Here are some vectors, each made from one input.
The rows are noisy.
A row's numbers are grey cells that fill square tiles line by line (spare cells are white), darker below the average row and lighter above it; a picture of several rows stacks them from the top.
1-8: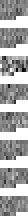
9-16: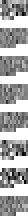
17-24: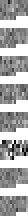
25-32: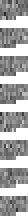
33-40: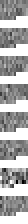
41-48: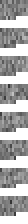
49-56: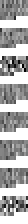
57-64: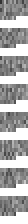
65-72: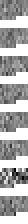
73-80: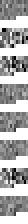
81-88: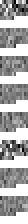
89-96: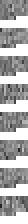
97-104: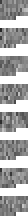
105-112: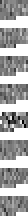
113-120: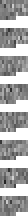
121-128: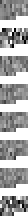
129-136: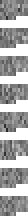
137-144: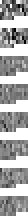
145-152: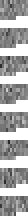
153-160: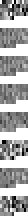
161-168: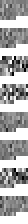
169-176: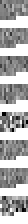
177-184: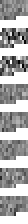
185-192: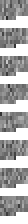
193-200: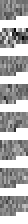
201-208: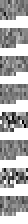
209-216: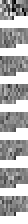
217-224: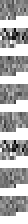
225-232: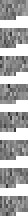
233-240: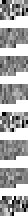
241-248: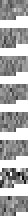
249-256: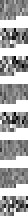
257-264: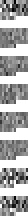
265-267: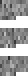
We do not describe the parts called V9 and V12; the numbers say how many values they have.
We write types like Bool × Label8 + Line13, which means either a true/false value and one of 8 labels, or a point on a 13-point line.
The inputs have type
Bool × (Tree7 + Unit) × V12 + V9.
